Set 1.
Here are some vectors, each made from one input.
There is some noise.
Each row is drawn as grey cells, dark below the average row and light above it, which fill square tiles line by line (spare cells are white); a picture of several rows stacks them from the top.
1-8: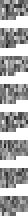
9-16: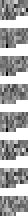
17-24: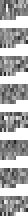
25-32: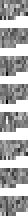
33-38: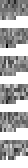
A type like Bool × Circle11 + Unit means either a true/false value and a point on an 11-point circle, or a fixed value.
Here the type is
Bool × Line5 × Line5.
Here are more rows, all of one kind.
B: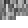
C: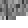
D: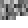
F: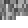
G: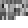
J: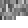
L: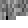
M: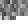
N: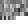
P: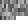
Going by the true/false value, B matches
C, G and M.
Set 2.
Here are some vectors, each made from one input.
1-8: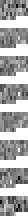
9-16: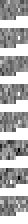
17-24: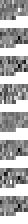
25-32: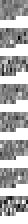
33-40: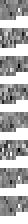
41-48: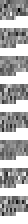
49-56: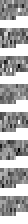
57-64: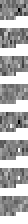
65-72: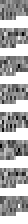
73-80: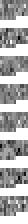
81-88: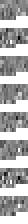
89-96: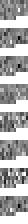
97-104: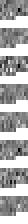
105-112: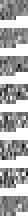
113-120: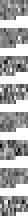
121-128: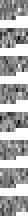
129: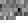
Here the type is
Line3 × Line3 + Tree16 + Unit.
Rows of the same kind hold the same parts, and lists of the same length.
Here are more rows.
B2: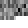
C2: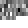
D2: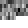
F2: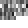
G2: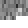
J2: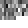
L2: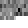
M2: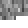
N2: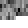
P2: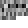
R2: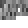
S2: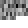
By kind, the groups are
B2, C2, L2
D2, N2
F2, G2, J2, M2, P2, R2, S2

